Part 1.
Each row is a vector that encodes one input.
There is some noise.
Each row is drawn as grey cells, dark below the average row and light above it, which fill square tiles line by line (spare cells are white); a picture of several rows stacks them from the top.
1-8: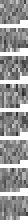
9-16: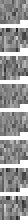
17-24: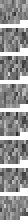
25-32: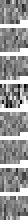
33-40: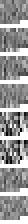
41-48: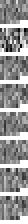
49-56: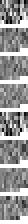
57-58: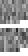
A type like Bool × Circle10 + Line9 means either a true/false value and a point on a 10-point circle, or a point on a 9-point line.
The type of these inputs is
List2(Line4).
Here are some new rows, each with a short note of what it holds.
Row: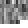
a list of one item
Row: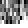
the empty list
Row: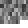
a list of one item
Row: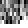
the empty list
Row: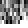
the empty list
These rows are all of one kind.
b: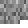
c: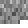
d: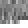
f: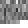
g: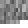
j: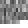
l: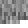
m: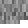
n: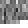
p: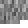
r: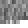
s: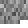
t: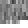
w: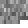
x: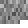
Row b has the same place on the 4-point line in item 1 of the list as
c, s, w and x.
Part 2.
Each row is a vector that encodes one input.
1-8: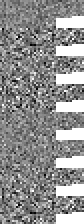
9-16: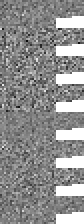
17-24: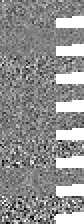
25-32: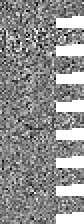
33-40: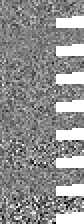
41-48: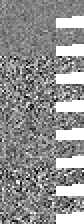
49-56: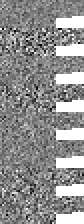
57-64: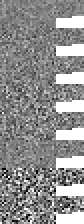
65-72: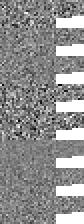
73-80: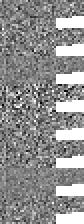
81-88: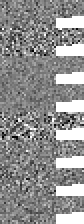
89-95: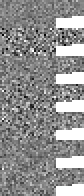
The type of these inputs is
Circle8 + Line7.
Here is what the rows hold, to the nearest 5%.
About 50% of them hold a point on an 8-point circle. The rest hold a point on a 7-point line.
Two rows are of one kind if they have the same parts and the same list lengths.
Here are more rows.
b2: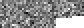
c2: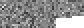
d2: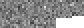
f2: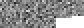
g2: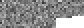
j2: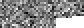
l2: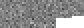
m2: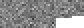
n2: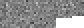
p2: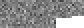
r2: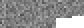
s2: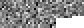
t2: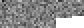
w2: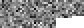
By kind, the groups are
b2, d2, j2, n2, p2, s2, t2, w2
c2, f2, g2, l2, m2, r2

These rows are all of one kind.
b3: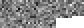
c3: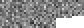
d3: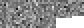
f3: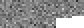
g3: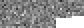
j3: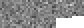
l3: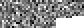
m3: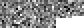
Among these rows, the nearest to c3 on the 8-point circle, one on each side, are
b3 and f3.
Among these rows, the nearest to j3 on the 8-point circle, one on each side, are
b3 and d3.
